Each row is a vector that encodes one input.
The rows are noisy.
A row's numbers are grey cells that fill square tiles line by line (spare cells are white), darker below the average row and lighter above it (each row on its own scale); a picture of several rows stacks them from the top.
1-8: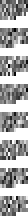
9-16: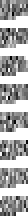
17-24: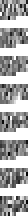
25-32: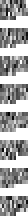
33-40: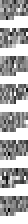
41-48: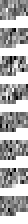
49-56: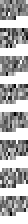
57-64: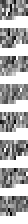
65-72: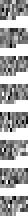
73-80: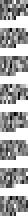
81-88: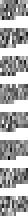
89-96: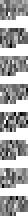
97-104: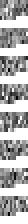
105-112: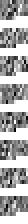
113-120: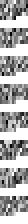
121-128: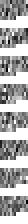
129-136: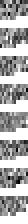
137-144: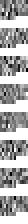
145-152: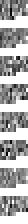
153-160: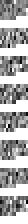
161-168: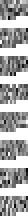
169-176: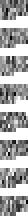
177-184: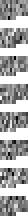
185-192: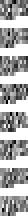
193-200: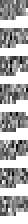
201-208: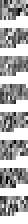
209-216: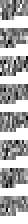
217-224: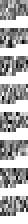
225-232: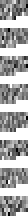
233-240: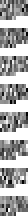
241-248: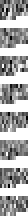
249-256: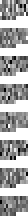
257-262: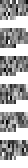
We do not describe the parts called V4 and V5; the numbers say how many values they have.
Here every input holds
either a point on a 13-point line and a value of V5, or a true/false value and a value of V4.
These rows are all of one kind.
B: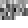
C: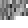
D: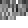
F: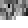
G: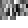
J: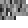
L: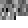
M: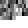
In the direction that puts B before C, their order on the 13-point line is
B, C, F, D, M, L, J, G.
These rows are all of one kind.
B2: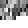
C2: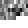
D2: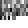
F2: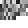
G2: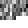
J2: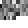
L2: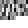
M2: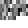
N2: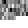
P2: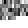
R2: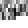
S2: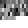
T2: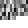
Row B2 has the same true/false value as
G2, L2, R2 and T2.
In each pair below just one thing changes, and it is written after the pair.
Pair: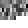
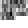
the place on the 13-point line
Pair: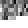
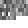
the value of V5
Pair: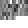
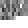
the value of V5
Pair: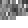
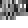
the value of V5
